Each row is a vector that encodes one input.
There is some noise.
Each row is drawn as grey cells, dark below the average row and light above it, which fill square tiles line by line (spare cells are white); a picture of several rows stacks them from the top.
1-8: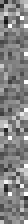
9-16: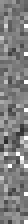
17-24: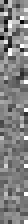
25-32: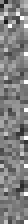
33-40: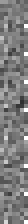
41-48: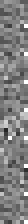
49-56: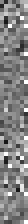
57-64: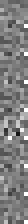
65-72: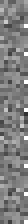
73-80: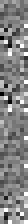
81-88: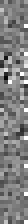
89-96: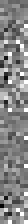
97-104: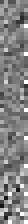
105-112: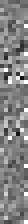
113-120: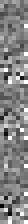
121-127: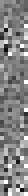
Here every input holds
either a point on each of two 4-point lines, or a point on a 10-point line.
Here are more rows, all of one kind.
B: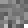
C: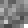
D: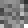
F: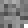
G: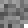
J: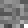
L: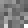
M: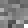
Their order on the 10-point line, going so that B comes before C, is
D, J, F, G, L, B, M, C.
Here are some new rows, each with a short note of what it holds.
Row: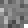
a point on a 10-point line
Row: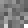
a point on a 10-point line
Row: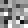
a point on each of two 4-point lines
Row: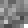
a point on a 10-point line
